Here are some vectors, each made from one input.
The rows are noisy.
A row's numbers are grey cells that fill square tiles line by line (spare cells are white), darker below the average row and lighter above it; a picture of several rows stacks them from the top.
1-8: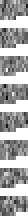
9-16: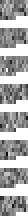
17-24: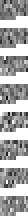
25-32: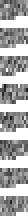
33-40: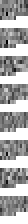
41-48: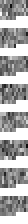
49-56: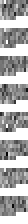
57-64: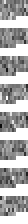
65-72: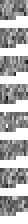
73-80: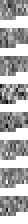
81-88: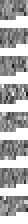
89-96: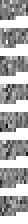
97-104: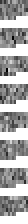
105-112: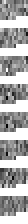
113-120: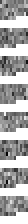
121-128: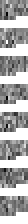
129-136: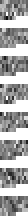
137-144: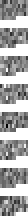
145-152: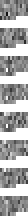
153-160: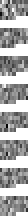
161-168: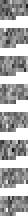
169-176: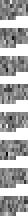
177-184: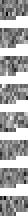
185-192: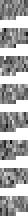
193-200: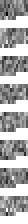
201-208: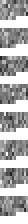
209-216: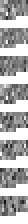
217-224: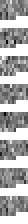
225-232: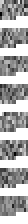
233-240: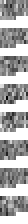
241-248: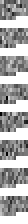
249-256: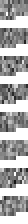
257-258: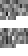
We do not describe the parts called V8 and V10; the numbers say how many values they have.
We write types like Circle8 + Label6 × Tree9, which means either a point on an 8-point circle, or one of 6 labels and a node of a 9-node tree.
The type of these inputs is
Line9 × V10 + List2(Line7) × V8.
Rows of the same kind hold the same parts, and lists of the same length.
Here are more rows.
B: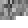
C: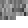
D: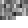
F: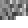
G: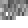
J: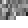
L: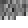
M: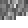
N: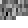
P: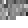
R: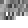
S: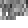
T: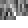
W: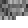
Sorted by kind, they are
B, G, J, P, R, S
C
D, F
L, M, N, T, W

